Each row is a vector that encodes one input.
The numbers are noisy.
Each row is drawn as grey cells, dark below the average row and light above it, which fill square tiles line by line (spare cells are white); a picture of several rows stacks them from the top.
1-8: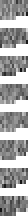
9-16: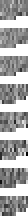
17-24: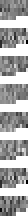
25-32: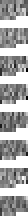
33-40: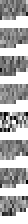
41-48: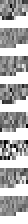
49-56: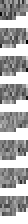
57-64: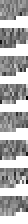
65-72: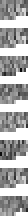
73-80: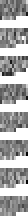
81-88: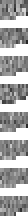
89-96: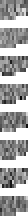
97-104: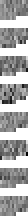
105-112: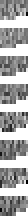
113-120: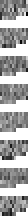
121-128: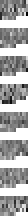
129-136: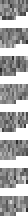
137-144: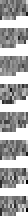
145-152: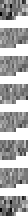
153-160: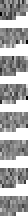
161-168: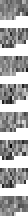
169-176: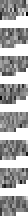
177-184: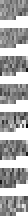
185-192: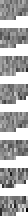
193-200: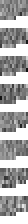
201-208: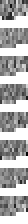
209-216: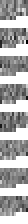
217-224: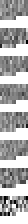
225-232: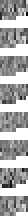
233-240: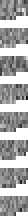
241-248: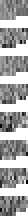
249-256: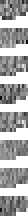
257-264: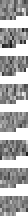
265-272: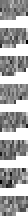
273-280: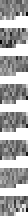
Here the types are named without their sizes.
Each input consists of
a list of points on a line.
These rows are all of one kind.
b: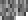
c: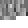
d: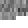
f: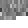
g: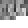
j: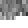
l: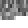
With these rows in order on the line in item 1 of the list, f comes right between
c and j.
